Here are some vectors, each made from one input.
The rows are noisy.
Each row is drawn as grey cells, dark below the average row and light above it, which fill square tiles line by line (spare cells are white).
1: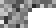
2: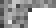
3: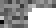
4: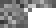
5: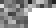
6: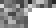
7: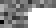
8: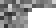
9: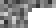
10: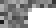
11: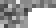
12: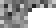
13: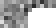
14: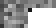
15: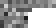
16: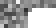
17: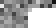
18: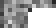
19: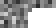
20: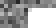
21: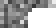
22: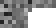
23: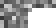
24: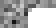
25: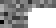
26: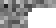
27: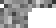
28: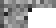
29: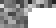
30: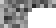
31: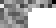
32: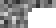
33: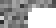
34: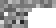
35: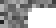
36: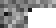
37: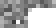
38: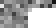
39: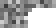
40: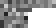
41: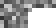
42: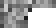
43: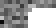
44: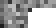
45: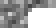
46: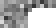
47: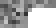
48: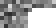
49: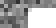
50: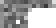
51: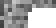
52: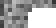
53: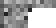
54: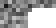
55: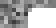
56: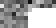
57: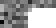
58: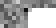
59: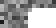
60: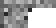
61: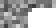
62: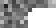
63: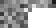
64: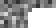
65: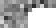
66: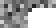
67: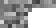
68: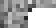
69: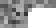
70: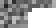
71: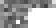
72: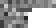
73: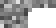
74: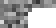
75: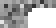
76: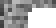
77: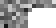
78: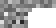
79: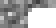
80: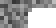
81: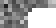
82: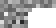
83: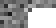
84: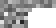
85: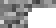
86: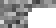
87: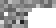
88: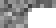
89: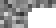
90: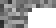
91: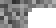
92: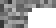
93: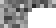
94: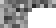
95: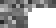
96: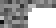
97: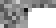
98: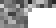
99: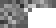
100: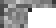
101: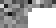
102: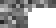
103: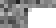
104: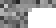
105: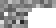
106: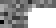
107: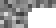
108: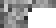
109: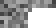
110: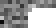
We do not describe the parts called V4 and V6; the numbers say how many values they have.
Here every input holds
a true/false value and a value of V4, together with either a point on a 5-point line, or a value of V6.
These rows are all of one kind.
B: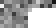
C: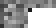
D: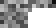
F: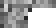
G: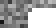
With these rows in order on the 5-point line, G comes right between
C and D.
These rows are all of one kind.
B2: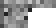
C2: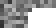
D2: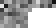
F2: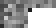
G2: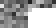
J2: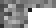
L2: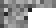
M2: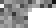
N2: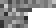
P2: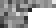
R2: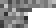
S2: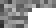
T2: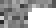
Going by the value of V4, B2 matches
D2, F2, J2 and L2.
